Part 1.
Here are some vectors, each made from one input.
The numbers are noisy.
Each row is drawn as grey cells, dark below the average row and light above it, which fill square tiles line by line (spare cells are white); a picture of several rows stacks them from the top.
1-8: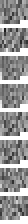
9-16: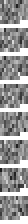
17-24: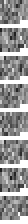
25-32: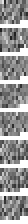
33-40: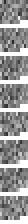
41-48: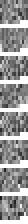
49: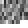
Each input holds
either one of 7 labels, or a point on a 6-point line.
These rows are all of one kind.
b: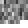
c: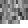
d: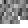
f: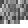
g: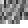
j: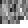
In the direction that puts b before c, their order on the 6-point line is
g, b, d, c, f, j.
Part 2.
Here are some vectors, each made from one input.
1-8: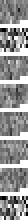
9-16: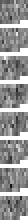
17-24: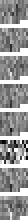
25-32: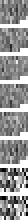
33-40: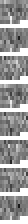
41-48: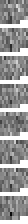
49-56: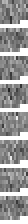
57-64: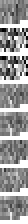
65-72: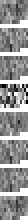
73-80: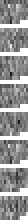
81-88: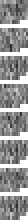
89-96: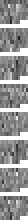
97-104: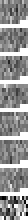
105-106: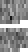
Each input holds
either a fixed value, or one of 10 labels and a true/false value.
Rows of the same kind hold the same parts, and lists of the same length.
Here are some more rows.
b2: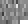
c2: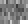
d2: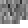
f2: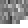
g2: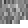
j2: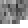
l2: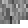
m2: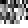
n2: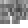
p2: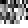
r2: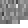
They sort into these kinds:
b2, c2, d2, f2, g2, j2, l2, n2, r2
m2, p2

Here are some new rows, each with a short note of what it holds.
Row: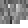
one of 10 labels and a true/false value
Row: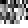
a fixed value
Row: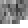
one of 10 labels and a true/false value
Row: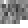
one of 10 labels and a true/false value
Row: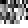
a fixed value
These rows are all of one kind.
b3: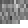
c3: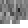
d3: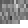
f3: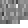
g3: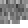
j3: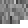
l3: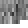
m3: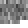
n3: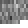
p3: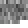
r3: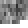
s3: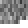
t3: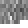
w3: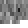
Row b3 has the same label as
c3, d3, n3 and w3.
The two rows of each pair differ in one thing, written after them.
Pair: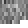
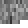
the label
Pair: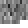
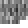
the label
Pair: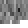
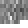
the label
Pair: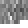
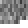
the label
